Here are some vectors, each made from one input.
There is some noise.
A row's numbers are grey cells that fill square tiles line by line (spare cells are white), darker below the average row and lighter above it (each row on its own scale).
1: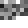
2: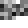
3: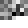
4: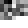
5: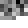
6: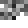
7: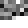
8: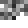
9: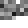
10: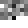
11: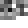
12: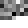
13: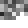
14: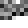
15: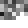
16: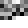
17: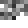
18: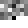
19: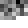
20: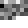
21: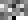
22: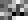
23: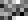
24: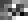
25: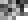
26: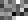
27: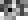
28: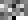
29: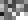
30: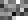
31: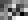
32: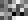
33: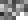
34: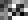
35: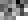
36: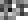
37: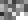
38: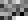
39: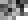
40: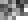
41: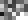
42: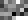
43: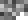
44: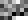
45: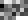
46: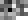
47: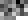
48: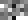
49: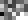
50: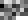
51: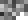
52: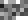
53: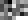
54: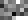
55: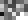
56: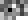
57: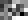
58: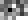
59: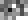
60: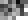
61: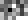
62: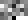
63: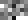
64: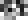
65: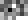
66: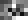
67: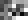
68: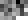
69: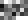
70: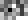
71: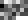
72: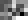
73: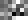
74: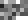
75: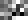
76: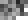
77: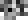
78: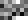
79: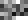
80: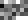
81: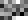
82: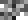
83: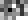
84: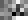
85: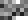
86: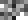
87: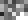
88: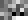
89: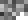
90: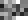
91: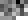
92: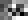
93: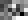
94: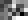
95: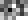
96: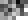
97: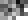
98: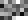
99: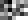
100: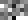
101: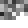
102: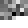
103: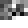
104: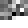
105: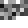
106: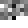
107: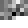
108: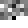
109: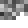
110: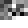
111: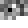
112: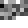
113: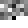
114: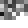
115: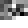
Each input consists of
either a point on a 6-point line, or a point on a 13-point line.
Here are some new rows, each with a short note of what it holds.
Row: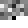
a point on a 6-point line
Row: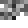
a point on a 6-point line
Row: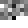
a point on a 6-point line
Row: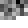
a point on a 13-point line
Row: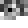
a point on a 13-point line
